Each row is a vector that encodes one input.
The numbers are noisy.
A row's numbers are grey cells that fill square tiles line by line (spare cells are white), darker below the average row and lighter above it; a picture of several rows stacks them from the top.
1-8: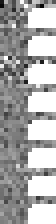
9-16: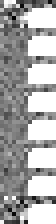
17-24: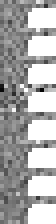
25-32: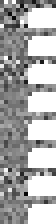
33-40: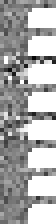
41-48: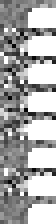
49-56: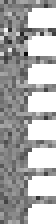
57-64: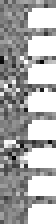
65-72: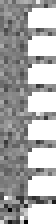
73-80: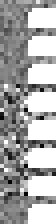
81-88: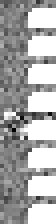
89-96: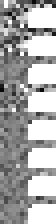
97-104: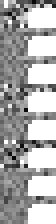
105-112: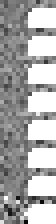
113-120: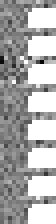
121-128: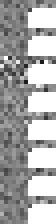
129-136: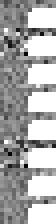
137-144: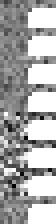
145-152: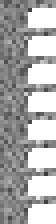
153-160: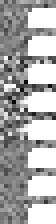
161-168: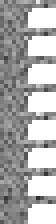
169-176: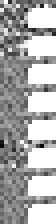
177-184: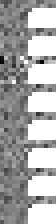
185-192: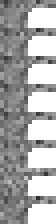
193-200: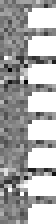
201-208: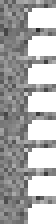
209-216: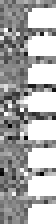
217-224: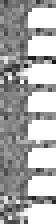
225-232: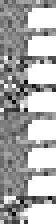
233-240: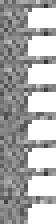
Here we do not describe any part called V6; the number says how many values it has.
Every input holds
either a point on a 9-point circle, or a list of up to two items, each a point on a 4-point line, a point on a 7-point line and a value of V6.
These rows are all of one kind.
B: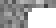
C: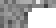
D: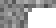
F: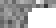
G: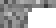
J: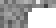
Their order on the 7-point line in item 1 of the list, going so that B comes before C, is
F, B, D, C, J, G.
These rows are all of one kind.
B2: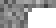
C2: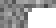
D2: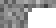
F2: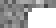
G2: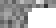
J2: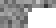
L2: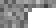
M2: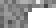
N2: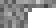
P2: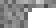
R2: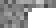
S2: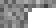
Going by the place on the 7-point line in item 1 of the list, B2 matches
D2, J2, L2 and S2.
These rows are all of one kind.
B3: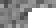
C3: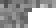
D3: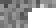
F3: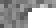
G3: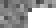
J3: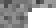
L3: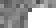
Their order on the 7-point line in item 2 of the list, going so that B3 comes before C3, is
B3, L3, J3, C3, F3, G3, D3.
